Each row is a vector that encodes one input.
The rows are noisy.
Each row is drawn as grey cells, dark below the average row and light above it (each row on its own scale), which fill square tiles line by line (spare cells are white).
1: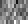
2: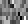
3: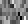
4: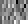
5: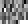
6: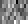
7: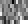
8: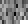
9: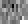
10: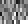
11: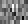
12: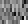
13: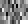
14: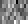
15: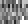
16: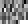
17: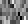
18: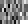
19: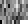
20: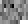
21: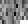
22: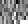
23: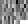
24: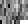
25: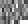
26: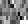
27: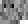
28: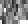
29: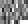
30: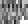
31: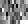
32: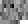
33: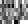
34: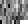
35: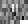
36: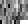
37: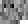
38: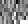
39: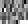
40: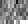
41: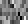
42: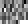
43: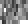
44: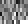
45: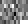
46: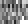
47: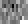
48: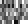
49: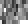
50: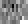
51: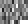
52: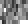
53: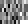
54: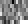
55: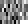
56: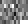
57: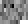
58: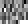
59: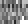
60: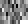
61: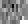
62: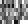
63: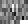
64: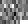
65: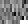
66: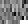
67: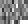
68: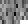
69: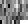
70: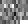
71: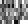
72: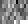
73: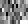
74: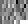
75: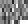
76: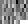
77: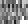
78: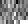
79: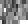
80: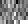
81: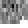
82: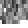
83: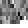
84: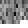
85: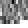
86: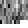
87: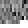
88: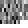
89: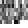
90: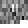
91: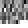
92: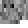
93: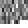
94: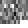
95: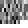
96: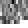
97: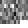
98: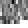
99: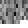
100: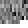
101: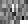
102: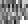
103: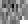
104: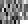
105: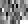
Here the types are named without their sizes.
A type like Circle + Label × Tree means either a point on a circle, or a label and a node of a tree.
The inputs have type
Bool × Bool × Bool × Bool + Line.
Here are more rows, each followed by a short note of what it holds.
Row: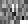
four true/false values
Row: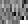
four true/false values
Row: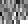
a point on a line
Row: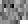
four true/false values
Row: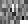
four true/false values
